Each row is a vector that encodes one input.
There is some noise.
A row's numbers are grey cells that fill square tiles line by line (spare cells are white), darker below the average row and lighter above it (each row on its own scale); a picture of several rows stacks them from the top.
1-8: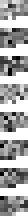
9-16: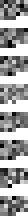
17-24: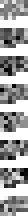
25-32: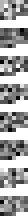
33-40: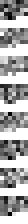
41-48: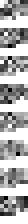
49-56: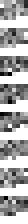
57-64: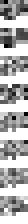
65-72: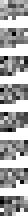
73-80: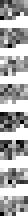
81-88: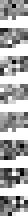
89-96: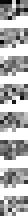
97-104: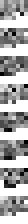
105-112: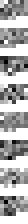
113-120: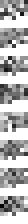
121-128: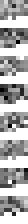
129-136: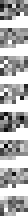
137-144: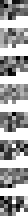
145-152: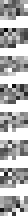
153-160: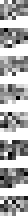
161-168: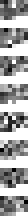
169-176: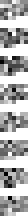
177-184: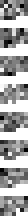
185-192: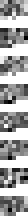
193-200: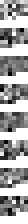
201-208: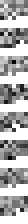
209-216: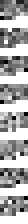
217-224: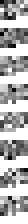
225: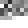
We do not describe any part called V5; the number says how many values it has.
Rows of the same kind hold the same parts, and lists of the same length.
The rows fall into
3 kinds.
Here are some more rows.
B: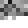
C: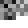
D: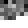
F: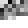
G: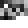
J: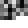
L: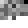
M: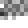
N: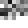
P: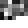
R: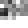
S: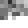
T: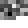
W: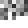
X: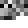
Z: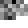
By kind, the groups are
B, F, L, M, N, R, S, W
C, Z
D, G, J, P, T, X

